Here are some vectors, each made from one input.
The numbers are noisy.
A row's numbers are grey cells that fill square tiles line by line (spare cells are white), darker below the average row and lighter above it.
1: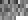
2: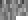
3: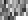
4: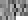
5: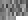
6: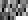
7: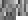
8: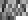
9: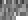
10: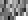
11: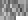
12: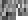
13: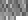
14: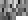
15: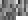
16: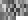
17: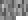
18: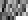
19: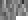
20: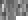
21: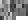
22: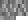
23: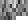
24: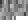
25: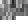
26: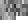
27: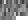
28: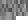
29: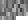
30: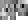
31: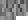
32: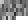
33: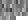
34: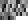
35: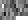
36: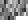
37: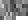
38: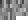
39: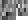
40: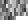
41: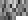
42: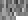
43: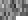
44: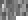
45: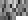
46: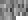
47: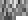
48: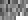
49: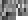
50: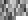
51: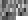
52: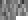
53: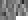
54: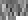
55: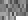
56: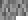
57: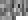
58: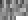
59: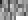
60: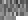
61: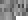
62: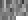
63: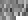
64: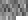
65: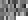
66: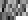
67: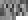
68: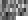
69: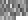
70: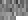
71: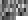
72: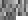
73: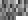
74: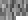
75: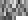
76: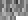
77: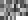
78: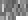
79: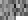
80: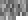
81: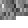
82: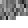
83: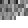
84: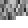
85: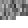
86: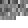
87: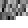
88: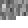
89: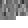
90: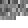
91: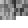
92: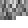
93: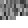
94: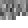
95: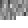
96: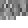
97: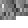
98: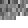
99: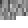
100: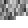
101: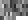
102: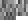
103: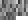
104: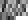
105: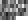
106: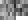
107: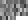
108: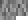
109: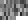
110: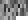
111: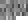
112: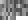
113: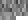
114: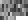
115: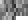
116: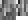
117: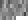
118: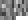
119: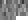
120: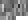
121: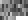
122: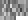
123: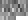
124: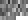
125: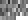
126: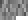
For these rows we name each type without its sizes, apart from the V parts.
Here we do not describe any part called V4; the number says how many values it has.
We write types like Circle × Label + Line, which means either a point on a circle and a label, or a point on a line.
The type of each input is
Bool × List(V4) + Line.
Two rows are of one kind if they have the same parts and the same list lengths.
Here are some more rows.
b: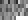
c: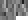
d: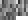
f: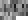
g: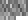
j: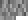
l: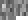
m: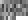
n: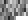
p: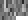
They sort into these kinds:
b
c, j, l, p
d, n
f, g, m

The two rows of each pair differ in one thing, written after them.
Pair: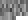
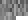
the value of V4 in item 2 of the list
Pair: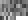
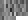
the true/false value
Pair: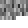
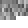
the value of V4 in item 2 of the list
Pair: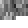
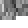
the value of V4 in item 2 of the list
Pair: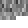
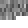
the value of V4 in item 1 of the list
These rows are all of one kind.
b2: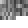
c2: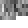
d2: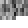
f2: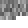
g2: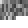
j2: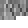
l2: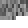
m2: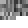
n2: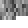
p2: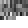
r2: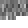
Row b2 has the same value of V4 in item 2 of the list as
c2 and m2.
